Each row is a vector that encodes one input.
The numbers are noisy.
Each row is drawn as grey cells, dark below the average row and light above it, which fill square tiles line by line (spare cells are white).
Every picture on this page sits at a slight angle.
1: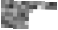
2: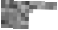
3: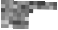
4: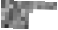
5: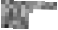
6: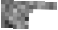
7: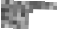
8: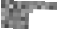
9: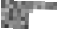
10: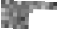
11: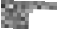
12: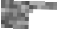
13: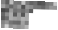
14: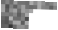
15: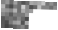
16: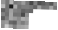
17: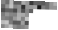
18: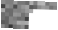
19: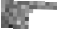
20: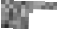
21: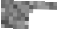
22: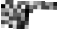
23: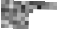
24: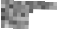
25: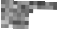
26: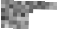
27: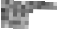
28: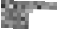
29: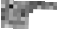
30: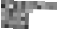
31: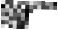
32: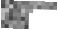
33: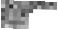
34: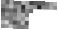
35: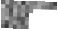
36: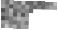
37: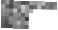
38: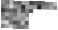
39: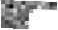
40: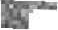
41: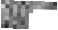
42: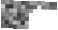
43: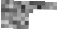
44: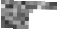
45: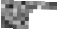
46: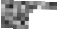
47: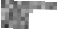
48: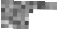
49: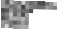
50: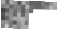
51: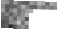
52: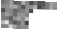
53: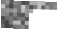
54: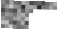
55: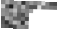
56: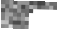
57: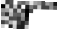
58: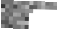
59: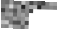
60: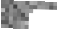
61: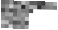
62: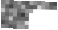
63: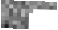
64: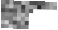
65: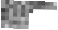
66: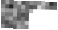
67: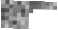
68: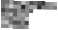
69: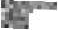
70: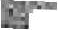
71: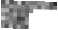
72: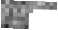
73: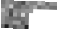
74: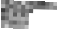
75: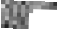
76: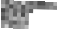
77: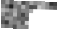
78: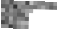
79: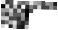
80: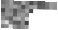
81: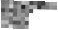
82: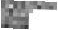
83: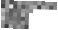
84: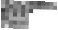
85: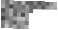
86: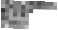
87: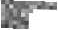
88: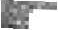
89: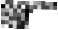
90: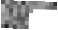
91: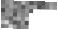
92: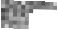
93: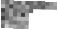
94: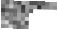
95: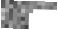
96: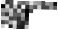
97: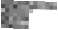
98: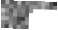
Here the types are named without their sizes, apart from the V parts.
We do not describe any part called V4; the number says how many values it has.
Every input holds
a list of items, each a true/false value and a value of V4.
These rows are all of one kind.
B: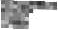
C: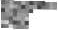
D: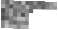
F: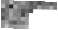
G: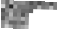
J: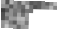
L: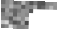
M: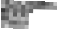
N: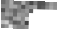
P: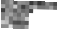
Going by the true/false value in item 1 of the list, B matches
C, L, N and P.
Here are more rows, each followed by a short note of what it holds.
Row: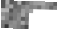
a list of two items
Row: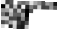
the empty list
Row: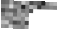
a list of one item
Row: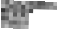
a list of one item
